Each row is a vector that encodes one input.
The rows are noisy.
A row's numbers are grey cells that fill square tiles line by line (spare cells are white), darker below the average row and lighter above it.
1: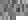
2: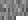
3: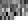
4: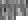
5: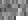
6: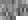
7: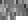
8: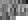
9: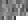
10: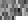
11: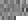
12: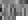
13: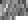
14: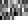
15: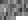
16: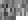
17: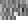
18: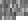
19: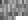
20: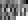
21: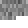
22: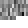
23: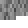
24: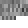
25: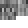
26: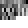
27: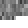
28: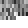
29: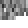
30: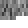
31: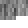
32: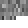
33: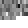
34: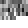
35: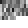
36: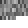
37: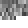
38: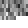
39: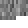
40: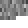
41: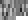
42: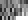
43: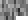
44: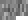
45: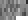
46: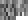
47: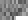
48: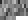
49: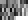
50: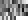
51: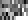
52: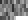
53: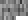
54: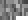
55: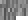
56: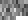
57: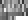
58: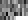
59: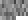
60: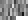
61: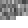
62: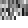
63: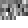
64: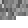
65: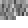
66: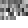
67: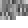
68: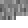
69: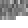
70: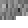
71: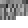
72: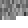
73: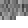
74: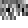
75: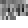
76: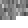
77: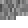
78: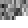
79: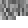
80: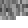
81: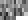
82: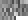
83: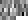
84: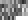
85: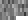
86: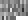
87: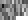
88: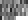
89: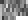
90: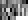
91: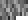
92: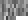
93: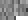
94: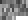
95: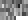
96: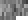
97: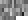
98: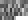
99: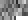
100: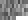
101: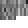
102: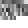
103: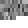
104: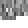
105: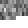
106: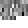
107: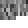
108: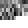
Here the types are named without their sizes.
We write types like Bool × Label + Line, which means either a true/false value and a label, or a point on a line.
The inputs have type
(Bool × Bool × Bool × Bool + Line) × Line.
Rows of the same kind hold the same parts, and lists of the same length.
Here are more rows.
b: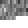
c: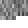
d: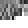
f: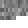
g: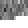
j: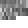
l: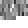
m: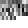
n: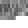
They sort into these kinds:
b
c, d, f, g, j, l, m, n

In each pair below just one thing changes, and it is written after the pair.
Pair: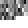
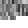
the place on the line
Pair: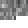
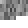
one of the four true/false values
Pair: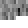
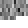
the place on the line
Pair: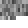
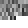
one of the four true/false values
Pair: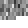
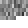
one of the four true/false values
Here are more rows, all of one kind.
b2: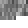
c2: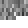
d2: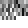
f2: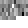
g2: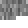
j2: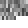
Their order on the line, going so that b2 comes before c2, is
b2, g2, j2, c2, d2, f2.
